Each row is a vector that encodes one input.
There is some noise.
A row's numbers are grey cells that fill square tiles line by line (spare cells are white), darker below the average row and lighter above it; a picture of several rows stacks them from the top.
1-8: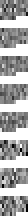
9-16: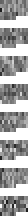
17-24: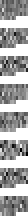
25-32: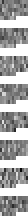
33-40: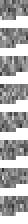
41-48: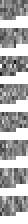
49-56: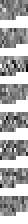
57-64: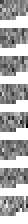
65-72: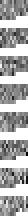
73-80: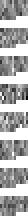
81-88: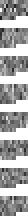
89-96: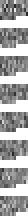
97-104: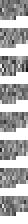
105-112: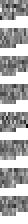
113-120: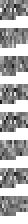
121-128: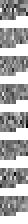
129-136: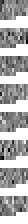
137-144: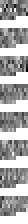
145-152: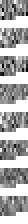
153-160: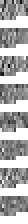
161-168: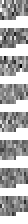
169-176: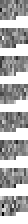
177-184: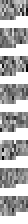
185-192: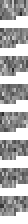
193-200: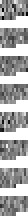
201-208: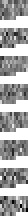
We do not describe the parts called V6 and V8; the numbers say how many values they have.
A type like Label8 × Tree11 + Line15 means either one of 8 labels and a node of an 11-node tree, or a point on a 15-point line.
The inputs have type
Bool × V8 + List3(Line5) × V6.
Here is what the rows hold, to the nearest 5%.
About 15% of them hold a true/false value and a value of V8. The rest hold a value of V6, together with a list of up to three points on a 5-point line.
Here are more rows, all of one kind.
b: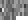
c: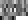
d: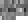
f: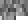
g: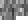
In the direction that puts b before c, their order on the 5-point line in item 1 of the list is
f, d, b, g, c.
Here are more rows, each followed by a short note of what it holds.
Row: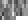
a value of V6, together with a list of three items
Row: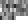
a value of V6, together with the empty list
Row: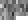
a value of V6, together with the empty list
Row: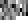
a true/false value and a value of V8
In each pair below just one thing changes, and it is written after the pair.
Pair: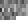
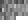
the place on the 5-point line in item 1 of the list
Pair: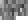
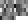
the value of V6
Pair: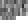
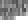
the place on the 5-point line in item 1 of the list
